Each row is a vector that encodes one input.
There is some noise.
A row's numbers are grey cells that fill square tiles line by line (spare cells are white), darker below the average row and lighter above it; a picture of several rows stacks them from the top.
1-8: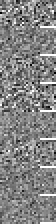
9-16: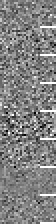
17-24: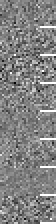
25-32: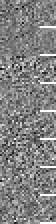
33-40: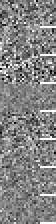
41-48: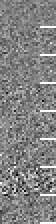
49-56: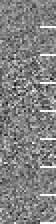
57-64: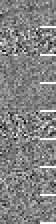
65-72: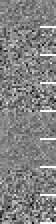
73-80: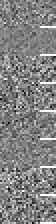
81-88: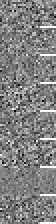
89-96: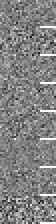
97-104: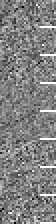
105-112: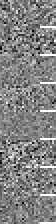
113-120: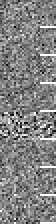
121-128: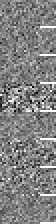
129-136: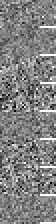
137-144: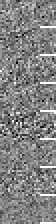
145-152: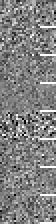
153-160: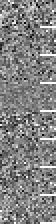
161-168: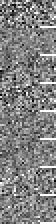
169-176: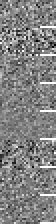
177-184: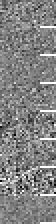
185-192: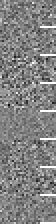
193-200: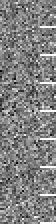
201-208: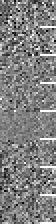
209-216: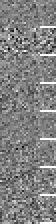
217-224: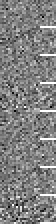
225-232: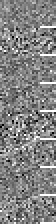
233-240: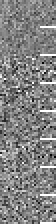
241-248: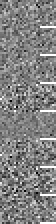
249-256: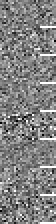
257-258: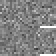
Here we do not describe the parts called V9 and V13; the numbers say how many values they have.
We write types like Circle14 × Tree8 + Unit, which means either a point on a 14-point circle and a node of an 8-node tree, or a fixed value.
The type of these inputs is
Bool × (Tree10 + V9) + V13.
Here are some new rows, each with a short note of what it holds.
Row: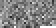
a true/false value and a value of V9
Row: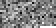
a value of V13
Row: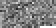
a node of a 10-node tree and a true/false value
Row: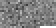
a node of a 10-node tree and a true/false value
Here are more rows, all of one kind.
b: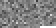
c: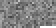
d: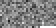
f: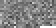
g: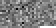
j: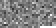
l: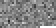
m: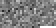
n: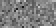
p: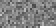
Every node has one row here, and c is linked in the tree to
l and m.
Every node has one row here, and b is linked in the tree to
d, j and p.
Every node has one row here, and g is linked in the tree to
d.
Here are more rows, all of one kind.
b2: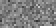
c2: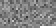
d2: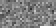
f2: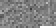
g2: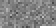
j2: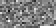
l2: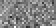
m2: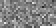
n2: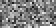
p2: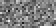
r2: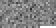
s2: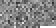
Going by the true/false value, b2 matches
g2, n2 and p2.
